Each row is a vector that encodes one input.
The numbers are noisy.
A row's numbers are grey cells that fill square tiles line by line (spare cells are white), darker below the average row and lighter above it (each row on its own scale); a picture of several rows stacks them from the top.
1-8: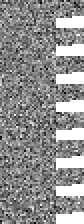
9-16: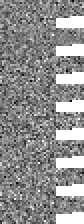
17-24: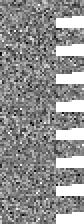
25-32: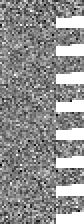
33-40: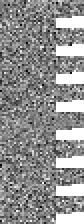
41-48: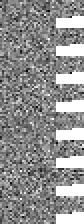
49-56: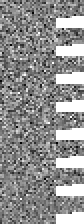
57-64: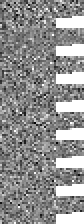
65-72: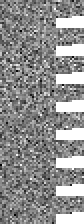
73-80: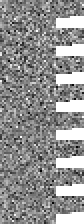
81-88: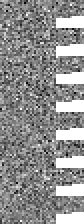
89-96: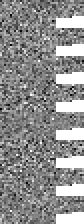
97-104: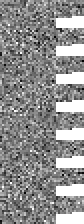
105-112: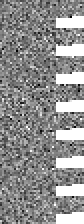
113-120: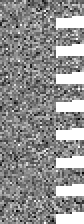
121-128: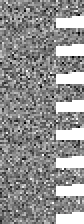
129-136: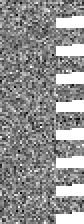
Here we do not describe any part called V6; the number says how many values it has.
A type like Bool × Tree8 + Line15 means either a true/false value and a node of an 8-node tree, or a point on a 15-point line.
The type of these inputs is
List2(Bool × V6).
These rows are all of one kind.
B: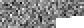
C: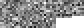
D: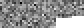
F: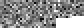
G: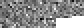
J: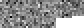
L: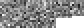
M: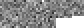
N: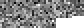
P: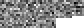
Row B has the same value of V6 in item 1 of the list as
M and P.
